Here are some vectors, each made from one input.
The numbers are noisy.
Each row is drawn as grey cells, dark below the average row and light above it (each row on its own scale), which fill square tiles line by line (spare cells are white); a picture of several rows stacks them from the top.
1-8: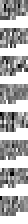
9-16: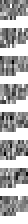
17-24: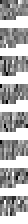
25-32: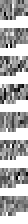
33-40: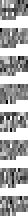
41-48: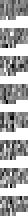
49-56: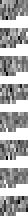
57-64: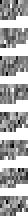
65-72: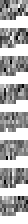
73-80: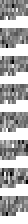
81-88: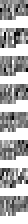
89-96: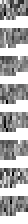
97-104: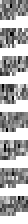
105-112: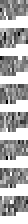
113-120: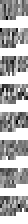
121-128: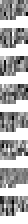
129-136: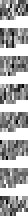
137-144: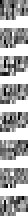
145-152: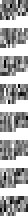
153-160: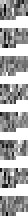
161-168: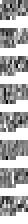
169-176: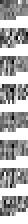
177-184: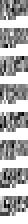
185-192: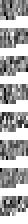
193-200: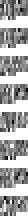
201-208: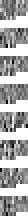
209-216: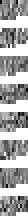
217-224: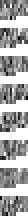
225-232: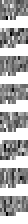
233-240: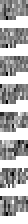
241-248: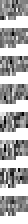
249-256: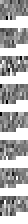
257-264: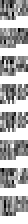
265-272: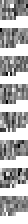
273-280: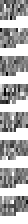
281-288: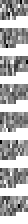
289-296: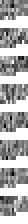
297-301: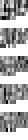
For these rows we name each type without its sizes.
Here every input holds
either a fixed value, or a label and a true/false value.
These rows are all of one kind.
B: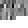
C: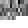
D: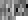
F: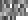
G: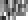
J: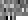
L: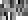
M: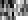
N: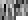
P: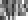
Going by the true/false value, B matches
F, G, M and P.
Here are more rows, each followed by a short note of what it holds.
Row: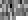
a fixed value
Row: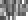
a label and a true/false value
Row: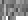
a label and a true/false value
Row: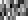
a label and a true/false value
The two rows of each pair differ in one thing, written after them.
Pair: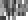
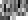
the true/false value
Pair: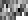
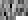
the true/false value
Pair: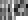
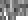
the true/false value
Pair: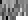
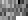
the label
